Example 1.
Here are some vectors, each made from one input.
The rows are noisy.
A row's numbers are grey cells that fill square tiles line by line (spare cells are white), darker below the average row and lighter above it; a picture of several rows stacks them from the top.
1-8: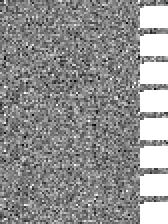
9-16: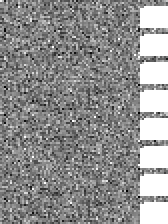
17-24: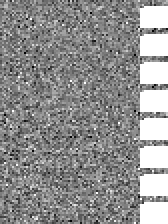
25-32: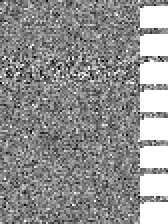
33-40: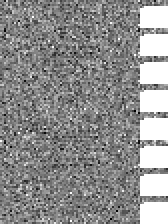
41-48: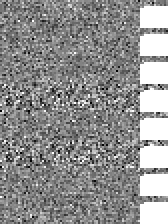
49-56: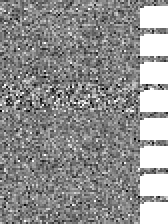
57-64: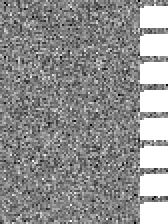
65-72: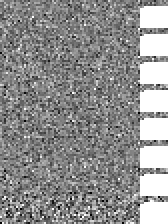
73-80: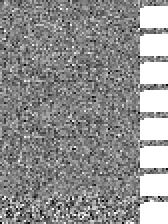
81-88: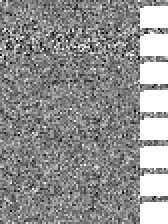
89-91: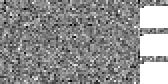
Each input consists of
a list of up to two points on an 11-point line.
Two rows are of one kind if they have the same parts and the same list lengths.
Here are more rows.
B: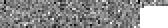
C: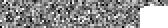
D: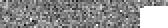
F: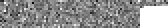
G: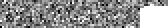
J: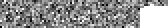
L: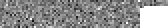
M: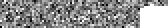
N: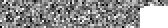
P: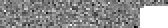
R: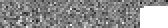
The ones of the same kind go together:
B
C, G, J, M, N
D, F, L, P, R

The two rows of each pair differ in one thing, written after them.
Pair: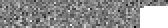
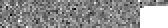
the place on the 11-point line in item 2 of the list
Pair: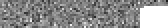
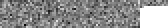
the place on the 11-point line in item 2 of the list
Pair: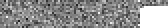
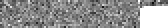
the place on the 11-point line in item 1 of the list
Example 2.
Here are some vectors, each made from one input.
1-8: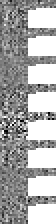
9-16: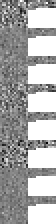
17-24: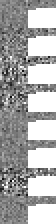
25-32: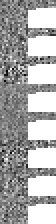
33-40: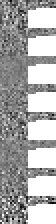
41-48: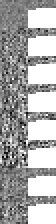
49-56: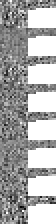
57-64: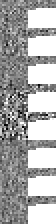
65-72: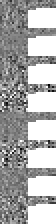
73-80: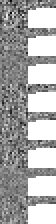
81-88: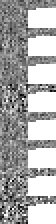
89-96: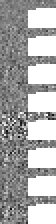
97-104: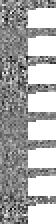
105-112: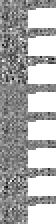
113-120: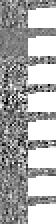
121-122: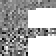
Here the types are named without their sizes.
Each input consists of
a true/false value, together with either a fixed value, or a point on each of two lines.
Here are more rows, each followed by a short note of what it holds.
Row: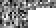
a true/false value
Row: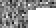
a true/false value
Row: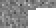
a true/false value
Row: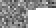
a point on each of two lines and a true/false value
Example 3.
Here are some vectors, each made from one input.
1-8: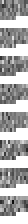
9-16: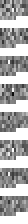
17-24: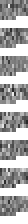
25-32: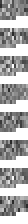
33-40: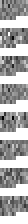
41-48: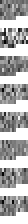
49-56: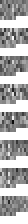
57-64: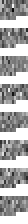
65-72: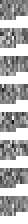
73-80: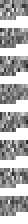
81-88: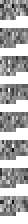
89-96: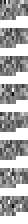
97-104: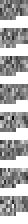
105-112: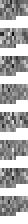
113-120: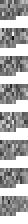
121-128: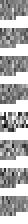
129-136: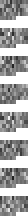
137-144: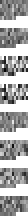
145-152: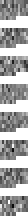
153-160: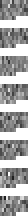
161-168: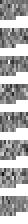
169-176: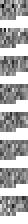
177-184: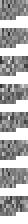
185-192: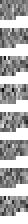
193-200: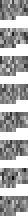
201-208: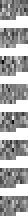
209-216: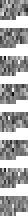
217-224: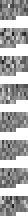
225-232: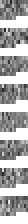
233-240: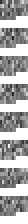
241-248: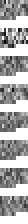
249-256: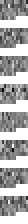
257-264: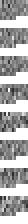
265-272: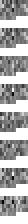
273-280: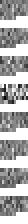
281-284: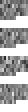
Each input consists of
a list of up to two points on a 14-point line.
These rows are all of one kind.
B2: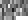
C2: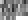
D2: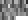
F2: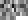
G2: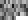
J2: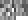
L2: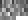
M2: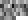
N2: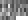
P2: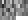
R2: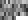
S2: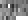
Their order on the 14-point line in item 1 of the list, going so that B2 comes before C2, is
B2, C2, S2, N2, D2, L2, P2, J2, F2, M2, G2, R2.
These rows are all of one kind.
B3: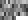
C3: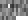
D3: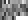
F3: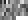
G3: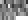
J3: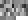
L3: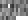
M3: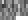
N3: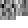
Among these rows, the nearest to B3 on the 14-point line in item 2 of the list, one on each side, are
C3 and D3.
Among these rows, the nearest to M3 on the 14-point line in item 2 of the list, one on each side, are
F3 and N3.
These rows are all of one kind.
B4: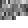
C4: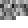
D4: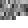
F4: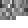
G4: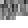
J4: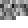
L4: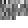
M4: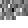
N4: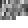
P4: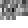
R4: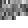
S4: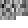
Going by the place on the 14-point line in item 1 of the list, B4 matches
L4, N4 and R4.
